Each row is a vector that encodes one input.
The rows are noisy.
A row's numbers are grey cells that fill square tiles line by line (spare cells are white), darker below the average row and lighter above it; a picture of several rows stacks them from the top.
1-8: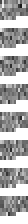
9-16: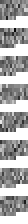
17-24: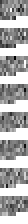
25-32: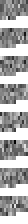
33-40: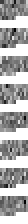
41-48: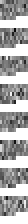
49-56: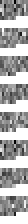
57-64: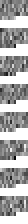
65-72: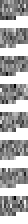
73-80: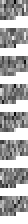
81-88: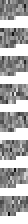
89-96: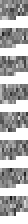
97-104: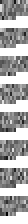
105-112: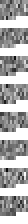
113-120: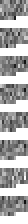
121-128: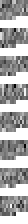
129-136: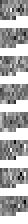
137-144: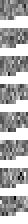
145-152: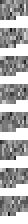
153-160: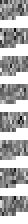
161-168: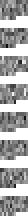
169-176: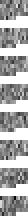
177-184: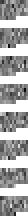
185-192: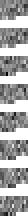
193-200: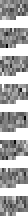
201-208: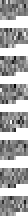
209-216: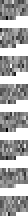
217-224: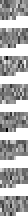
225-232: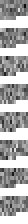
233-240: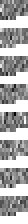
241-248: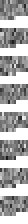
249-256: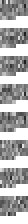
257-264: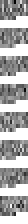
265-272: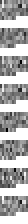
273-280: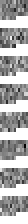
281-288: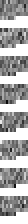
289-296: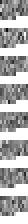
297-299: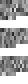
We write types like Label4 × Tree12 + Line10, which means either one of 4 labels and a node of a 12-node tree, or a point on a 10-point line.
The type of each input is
Label5 × (Line13 + Line19).
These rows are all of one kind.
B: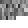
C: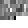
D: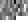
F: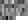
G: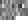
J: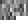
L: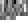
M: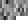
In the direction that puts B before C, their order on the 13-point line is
G, M, J, B, F, L, C, D.
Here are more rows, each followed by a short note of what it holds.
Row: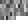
one of 5 labels and a point on a 13-point line
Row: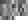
one of 5 labels and a point on a 13-point line
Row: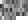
one of 5 labels and a point on a 19-point line
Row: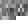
one of 5 labels and a point on a 19-point line
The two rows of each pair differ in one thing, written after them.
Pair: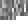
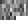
the label
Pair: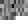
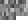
the place on the 13-point line
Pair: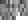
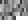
the label
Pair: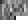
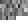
the label
